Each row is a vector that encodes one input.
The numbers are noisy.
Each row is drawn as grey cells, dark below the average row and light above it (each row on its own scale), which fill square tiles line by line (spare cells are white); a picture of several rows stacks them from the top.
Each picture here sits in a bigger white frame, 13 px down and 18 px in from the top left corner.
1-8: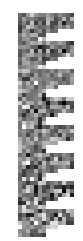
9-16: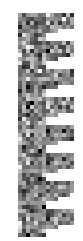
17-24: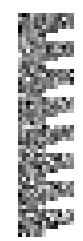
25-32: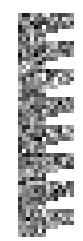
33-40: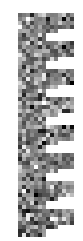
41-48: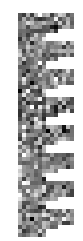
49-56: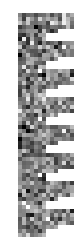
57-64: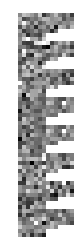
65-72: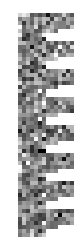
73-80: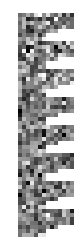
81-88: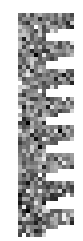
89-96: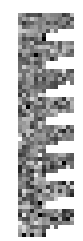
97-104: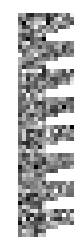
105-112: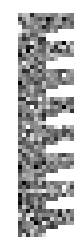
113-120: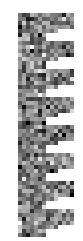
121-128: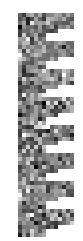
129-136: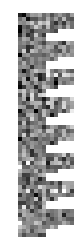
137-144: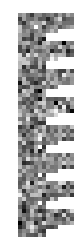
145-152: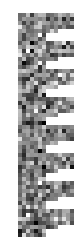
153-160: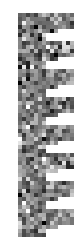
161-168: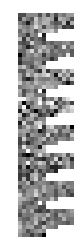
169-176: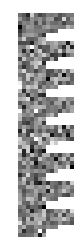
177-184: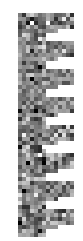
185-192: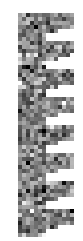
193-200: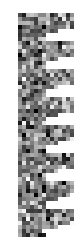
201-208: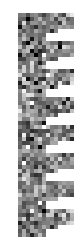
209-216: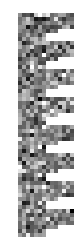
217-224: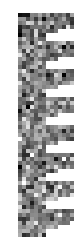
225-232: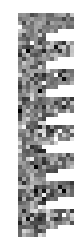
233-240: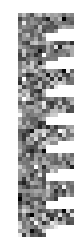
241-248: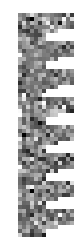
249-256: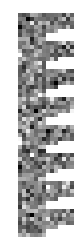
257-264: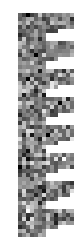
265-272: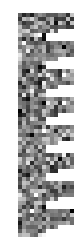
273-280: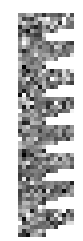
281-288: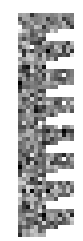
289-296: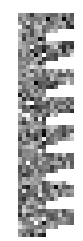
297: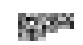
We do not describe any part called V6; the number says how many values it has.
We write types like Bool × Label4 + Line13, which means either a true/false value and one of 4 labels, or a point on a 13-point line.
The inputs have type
(Line8 + Line17) × Line10 × V6.
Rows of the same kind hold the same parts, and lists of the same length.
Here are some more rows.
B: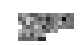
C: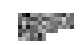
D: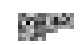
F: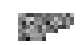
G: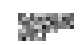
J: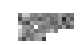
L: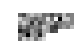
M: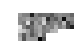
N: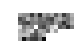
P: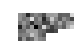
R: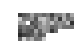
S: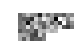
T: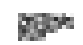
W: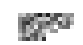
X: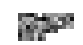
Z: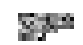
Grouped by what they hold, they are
B, F, G, J, M, N, S, W, Z
C, D, L, P, R, T, X

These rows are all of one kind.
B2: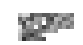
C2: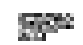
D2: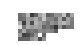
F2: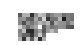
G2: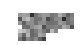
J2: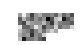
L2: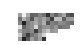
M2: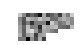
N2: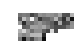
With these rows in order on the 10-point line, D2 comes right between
B2 and L2.
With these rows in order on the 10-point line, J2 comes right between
F2 and G2.
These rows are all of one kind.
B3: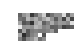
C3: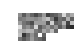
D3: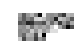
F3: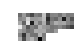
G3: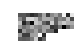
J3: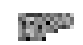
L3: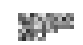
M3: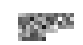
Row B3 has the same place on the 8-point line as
G3 and L3.
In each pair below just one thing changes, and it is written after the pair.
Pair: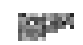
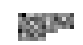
the value of V6
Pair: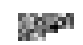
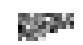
the place on the 17-point line
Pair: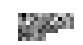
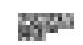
the value of V6
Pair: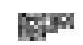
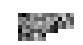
the place on the 17-point line
